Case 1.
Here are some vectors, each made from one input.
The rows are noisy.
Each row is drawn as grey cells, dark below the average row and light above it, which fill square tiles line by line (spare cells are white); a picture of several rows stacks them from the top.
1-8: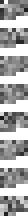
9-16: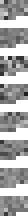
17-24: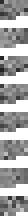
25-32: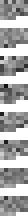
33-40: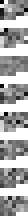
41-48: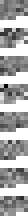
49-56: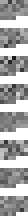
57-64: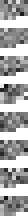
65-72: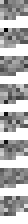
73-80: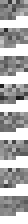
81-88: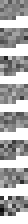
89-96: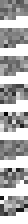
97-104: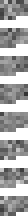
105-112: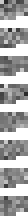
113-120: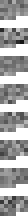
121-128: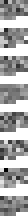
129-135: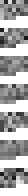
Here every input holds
a list of up to two points on a 7-point line.
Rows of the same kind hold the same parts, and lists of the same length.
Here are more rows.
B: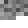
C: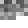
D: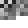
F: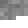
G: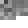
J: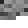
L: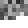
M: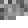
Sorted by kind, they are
B, C, G, L, M
D
F, J

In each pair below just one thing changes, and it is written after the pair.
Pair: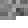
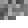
the place on the 7-point line in item 2 of the list
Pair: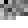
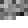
the place on the 7-point line in item 2 of the list
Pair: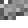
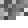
the place on the 7-point line in item 2 of the list
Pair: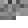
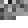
the place on the 7-point line in item 2 of the list
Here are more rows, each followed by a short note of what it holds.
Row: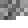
a list of one item
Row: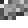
a list of two items
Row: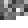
the empty list
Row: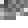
a list of two items
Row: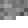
a list of two items
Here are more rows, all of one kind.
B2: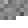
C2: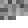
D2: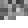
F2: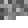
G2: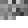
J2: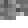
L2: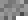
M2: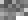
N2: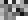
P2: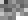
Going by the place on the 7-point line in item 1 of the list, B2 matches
L2 and M2.
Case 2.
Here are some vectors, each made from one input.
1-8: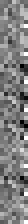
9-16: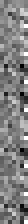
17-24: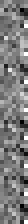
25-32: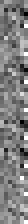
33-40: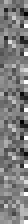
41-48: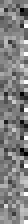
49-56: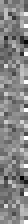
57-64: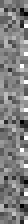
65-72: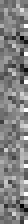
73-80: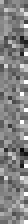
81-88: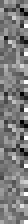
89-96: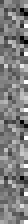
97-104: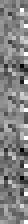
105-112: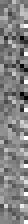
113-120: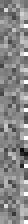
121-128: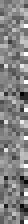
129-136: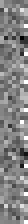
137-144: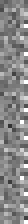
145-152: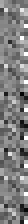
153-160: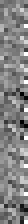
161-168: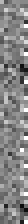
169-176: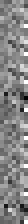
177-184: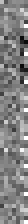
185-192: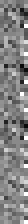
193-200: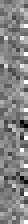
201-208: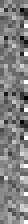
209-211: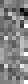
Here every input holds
one of 10 labels and a true/false value.
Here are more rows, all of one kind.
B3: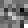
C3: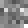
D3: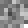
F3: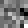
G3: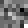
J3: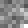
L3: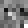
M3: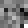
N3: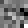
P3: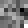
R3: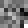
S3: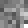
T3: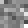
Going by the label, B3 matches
G3 and S3.
